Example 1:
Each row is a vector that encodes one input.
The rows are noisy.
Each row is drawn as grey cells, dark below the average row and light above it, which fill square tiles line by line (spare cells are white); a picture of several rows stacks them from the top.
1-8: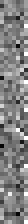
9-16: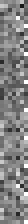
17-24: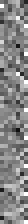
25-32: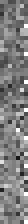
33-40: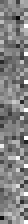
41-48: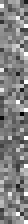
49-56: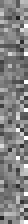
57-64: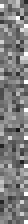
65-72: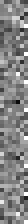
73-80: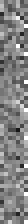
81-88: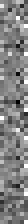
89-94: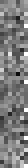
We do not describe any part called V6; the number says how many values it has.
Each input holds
either one of 8 labels and a true/false value, or a value of V6.
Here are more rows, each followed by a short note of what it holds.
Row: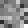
a value of V6
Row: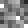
a value of V6
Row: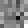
one of 8 labels and a true/false value
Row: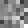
a value of V6
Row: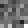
one of 8 labels and a true/false value
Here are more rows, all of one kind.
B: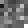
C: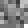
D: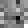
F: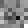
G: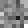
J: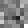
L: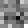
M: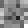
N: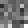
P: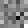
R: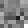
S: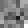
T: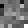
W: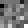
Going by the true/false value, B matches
N, T and W.
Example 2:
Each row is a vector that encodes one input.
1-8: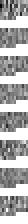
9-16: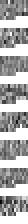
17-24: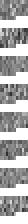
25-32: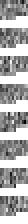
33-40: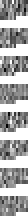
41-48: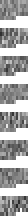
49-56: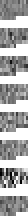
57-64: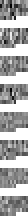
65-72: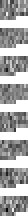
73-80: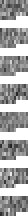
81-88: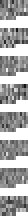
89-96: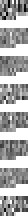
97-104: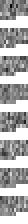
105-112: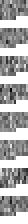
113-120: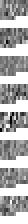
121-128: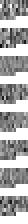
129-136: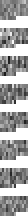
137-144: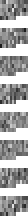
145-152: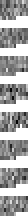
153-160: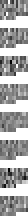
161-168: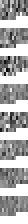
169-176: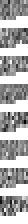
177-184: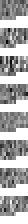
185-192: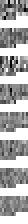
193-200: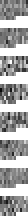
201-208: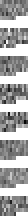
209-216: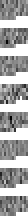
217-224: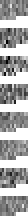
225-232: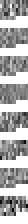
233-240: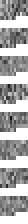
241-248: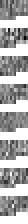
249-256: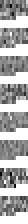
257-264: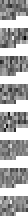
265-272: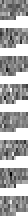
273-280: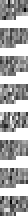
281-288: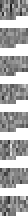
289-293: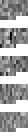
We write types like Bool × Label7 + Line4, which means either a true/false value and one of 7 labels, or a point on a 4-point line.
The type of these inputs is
(Circle9 + Unit) × (Line5 × Line5 + Unit) + Line13.
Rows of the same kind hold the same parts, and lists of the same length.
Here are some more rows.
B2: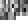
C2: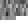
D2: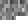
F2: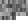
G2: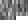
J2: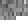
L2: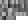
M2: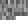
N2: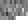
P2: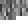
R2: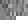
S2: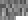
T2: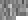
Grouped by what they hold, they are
B2, F2, G2, L2
C2
D2, N2, P2, S2
J2, R2, T2
M2

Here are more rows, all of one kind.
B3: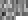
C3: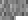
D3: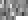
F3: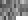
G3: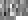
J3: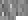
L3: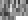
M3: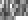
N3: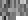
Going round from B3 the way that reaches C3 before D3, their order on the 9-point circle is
B3, F3, M3, N3, C3, L3, D3, J3, G3.
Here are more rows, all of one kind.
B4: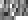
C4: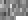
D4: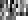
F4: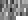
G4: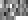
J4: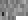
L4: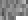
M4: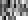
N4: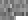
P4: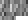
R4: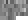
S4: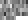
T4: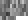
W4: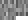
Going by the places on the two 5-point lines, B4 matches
D4, F4, N4 and T4.
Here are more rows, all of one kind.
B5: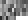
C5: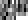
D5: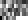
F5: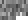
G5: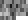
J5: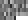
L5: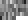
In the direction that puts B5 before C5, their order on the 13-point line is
L5, J5, D5, B5, G5, F5, C5.
